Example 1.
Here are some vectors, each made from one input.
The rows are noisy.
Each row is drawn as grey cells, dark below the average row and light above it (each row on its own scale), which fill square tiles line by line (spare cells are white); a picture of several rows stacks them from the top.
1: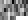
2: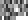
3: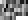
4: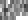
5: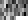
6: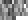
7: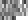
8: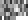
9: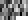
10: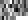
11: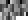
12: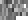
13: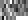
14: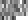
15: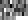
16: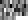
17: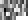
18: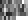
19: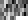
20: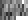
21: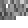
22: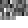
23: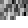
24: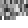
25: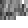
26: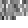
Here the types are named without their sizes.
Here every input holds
a label.
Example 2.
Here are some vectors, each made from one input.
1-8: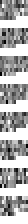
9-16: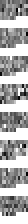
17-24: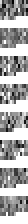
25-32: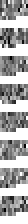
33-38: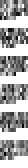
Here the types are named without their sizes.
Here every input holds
a point on each of two lines.
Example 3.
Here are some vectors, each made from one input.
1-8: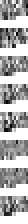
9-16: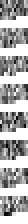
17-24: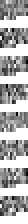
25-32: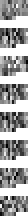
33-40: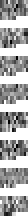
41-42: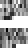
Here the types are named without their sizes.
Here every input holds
a point on a line.
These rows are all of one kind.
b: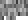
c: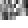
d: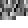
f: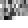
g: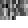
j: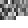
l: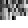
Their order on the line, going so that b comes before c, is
g, l, d, j, b, c, f.
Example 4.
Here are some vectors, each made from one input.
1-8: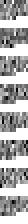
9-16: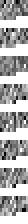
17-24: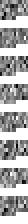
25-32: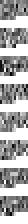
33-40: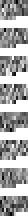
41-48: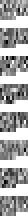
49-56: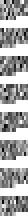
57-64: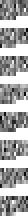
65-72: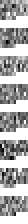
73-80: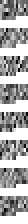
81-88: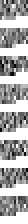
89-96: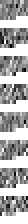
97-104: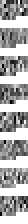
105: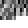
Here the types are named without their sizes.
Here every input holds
a label.
